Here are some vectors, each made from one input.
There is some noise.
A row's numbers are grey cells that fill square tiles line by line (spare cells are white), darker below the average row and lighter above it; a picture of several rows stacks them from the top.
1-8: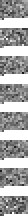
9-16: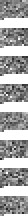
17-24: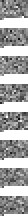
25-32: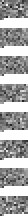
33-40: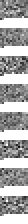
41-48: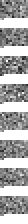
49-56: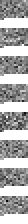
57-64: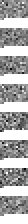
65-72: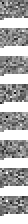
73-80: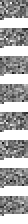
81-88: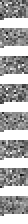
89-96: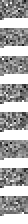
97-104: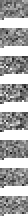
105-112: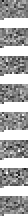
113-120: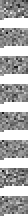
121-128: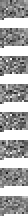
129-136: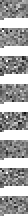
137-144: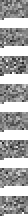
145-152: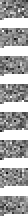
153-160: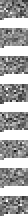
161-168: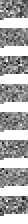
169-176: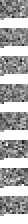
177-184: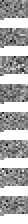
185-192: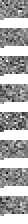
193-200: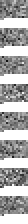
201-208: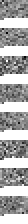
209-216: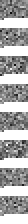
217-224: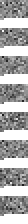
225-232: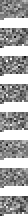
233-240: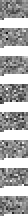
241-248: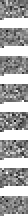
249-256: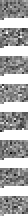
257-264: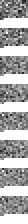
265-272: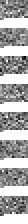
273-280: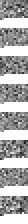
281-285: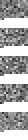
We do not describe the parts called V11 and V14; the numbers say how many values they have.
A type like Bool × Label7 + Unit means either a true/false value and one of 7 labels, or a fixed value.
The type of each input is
(Bool × V11 + Line9 × V14) × Line9.
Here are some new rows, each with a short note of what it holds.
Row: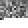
a point on a 9-point line, a true/false value and a value of V11
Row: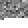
a point on each of two 9-point lines and a value of V14
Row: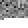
a point on each of two 9-point lines and a value of V14
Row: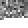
a point on a 9-point line, a true/false value and a value of V11
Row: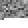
a point on each of two 9-point lines and a value of V14
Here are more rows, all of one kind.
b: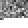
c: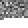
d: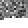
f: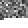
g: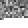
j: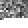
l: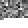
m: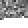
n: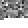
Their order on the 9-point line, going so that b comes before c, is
j, b, m, g, c, d, f, n, l.
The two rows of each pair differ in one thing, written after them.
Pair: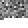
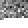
the place on the 9-point line
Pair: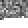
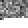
the value of V11
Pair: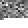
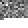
the place on the 9-point line
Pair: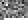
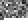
the true/false value
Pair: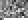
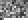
the true/false value
